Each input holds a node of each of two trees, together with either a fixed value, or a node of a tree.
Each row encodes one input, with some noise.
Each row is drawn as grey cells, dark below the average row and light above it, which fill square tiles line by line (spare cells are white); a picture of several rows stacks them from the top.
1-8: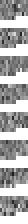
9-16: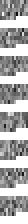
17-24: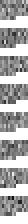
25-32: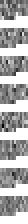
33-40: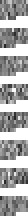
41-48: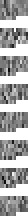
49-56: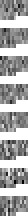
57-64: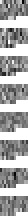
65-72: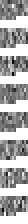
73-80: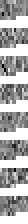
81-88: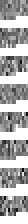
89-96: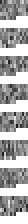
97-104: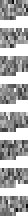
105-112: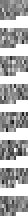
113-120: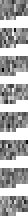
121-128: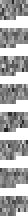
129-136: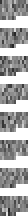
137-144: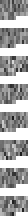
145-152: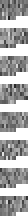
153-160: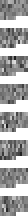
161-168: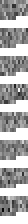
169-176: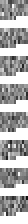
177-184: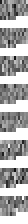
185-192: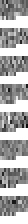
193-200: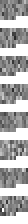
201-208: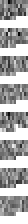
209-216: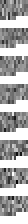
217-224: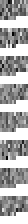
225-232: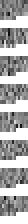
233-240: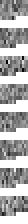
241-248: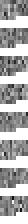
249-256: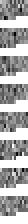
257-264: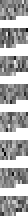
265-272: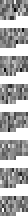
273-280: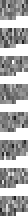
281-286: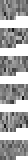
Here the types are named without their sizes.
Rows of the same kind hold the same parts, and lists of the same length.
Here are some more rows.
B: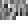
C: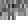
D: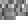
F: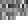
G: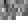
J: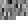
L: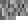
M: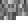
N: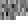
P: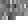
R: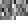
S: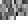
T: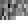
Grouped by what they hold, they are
B, D, J, R, S
C, F, G, L, M, N, P, T

